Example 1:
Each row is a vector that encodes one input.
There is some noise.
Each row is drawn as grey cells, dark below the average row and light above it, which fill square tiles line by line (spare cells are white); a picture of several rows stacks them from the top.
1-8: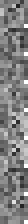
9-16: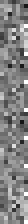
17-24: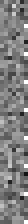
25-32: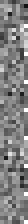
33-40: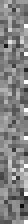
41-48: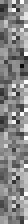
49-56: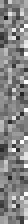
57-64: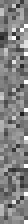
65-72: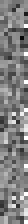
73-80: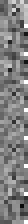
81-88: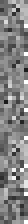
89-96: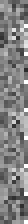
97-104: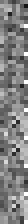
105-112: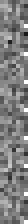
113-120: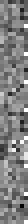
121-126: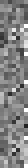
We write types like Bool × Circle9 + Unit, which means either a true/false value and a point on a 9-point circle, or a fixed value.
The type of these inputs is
Line10 + List2(Line11).
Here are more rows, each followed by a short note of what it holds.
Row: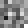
the empty list
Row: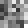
a point on a 10-point line
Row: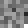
a list of two items
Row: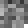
a list of one item
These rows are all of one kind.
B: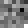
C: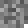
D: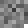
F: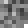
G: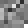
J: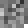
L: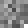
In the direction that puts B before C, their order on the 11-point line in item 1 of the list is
F, B, G, J, C, D, L.
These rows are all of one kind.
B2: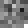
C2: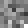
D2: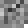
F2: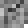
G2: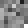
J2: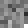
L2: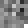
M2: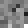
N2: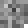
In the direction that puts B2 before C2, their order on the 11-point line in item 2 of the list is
D2, F2, M2, N2, J2, B2, C2, L2, G2.
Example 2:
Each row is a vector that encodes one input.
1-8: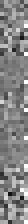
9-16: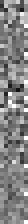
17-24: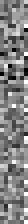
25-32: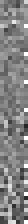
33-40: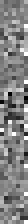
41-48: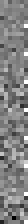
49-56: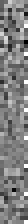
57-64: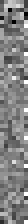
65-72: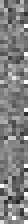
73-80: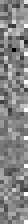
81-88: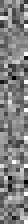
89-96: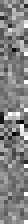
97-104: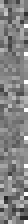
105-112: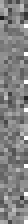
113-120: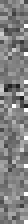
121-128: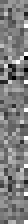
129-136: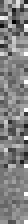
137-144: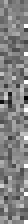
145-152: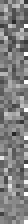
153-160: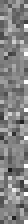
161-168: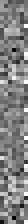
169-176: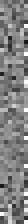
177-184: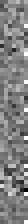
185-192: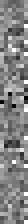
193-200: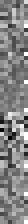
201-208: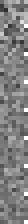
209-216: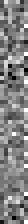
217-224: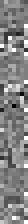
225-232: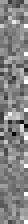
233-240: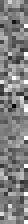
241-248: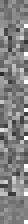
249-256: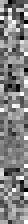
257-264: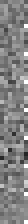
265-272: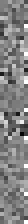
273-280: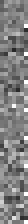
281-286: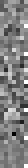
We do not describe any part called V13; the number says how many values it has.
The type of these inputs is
Bool × (Line4 + V13).
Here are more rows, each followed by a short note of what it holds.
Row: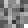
a point on a 4-point line and a true/false value
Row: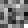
a true/false value and a value of V13
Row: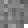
a point on a 4-point line and a true/false value
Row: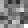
a point on a 4-point line and a true/false value
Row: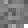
a point on a 4-point line and a true/false value
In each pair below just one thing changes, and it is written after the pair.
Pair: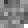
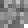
the value of V13
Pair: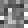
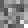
the value of V13
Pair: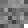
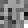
the true/false value
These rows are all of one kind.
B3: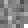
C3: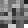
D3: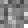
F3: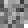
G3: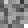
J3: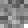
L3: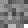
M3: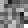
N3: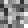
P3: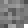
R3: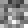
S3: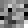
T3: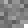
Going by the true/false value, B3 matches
F3, J3 and R3.
